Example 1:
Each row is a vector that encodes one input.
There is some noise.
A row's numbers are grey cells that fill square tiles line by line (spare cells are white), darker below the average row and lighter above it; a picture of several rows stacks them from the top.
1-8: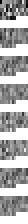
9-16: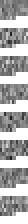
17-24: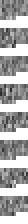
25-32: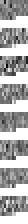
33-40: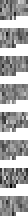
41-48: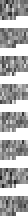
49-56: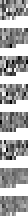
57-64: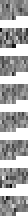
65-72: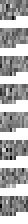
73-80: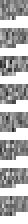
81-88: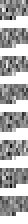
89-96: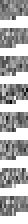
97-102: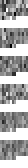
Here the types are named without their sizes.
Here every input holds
a point on a line, together with either a point on a circle, or a point on a line.
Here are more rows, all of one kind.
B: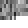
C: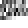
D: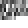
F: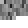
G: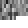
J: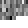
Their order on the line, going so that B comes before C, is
G, B, D, J, C, F.
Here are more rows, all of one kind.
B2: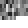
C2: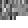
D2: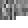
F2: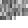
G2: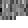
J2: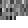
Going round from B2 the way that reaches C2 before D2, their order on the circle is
B2, C2, F2, D2, J2, G2.
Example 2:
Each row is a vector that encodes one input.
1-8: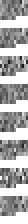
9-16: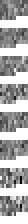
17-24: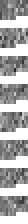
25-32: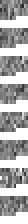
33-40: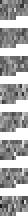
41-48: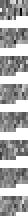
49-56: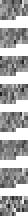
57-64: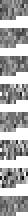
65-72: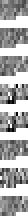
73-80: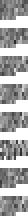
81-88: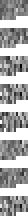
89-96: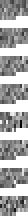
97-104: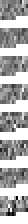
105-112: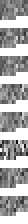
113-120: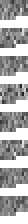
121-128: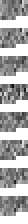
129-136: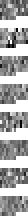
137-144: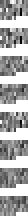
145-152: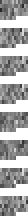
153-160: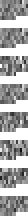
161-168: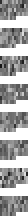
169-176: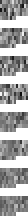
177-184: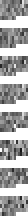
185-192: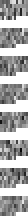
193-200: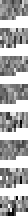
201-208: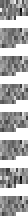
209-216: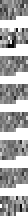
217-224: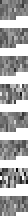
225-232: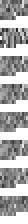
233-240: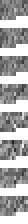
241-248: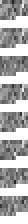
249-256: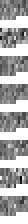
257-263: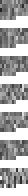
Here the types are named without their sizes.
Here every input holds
either a node of a tree, or a list of points on a line.
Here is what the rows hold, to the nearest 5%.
About 15% of them hold a node of a tree. The rest are lists of points on a line.
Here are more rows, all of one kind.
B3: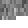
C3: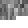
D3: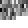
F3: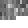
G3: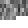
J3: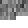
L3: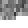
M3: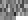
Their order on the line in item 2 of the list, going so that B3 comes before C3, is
G3, L3, D3, B3, J3, M3, F3, C3.
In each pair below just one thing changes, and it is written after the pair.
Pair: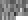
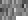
the place on the line in item 1 of the list
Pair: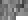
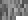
the place on the line in item 1 of the list
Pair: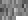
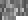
the place on the line in item 1 of the list
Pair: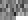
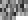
the place on the line in item 2 of the list
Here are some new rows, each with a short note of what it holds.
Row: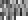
a node of a tree
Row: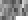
a list of one item
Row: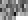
a list of two items
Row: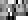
the empty list
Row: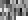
a node of a tree
